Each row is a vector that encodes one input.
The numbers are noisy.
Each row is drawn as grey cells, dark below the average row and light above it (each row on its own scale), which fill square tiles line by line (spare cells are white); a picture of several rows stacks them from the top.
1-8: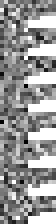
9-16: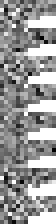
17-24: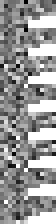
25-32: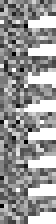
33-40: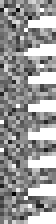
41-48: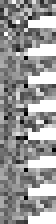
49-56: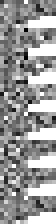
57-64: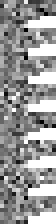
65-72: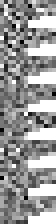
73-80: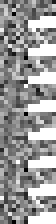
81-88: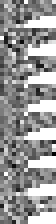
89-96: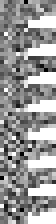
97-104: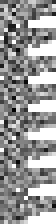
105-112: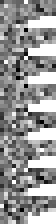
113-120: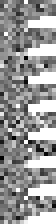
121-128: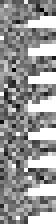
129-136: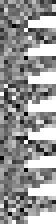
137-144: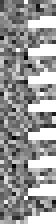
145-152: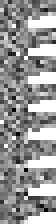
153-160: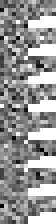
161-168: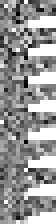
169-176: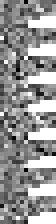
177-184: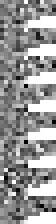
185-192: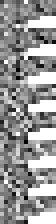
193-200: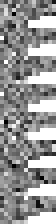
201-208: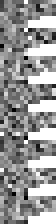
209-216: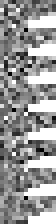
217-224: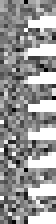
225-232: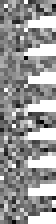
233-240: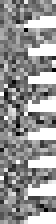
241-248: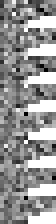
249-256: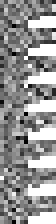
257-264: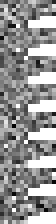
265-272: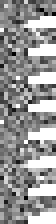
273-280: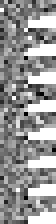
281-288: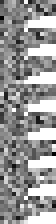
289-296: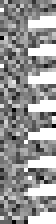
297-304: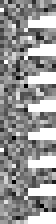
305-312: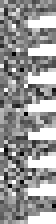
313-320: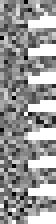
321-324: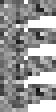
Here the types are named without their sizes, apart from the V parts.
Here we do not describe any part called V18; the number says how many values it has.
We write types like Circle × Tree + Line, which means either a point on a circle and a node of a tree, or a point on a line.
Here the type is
Bool × (Tree + V18).
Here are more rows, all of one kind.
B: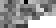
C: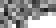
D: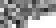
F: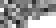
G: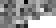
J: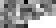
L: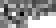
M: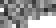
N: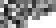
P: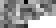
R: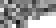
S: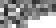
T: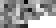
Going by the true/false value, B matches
G, J, P and T.
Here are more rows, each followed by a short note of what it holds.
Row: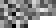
a true/false value and a value of V18
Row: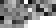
a true/false value and a value of V18
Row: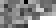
a node of a tree and a true/false value
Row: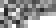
a node of a tree and a true/false value
